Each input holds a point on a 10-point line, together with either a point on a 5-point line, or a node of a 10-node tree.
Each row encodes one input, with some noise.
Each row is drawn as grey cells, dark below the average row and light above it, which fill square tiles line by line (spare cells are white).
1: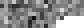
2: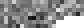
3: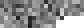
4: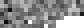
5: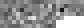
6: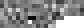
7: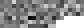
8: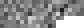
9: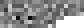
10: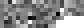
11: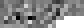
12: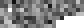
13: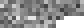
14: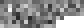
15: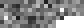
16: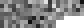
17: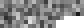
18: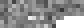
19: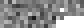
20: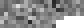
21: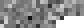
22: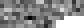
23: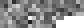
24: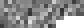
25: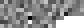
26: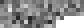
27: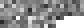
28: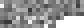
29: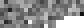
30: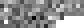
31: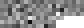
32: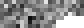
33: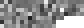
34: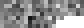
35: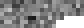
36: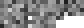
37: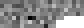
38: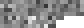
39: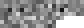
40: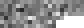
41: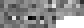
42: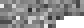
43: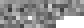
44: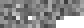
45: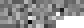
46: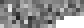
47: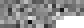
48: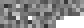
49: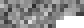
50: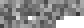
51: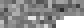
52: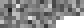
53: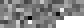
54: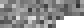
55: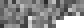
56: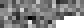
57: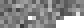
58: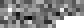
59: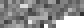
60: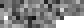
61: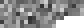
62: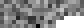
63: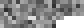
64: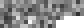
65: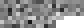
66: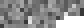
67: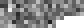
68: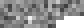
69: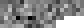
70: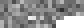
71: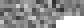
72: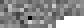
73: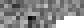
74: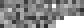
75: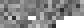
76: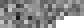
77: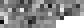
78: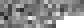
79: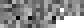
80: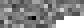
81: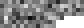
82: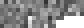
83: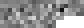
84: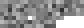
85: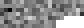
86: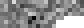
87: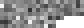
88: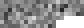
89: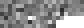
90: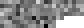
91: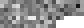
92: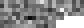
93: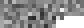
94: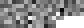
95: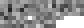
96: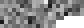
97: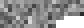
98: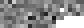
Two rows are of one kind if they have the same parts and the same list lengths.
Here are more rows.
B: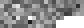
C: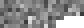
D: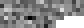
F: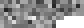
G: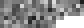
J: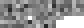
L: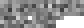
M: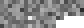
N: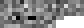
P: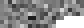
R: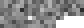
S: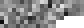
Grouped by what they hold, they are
B, C, F, J, L, M, R
D, G, N, P, S

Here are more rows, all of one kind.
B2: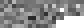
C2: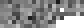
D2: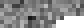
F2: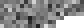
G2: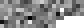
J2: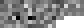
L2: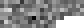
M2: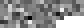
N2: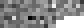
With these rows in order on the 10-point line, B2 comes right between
C2 and L2.
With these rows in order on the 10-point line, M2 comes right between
F2 and G2.
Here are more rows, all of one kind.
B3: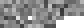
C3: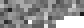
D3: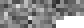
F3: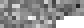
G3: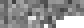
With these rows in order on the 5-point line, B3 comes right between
F3 and G3.
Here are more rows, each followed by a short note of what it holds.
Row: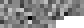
a point on a 10-point line and a node of a 10-node tree
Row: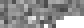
a point on a 5-point line and a point on a 10-point line
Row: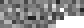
a point on a 10-point line and a node of a 10-node tree
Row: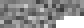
a point on a 5-point line and a point on a 10-point line
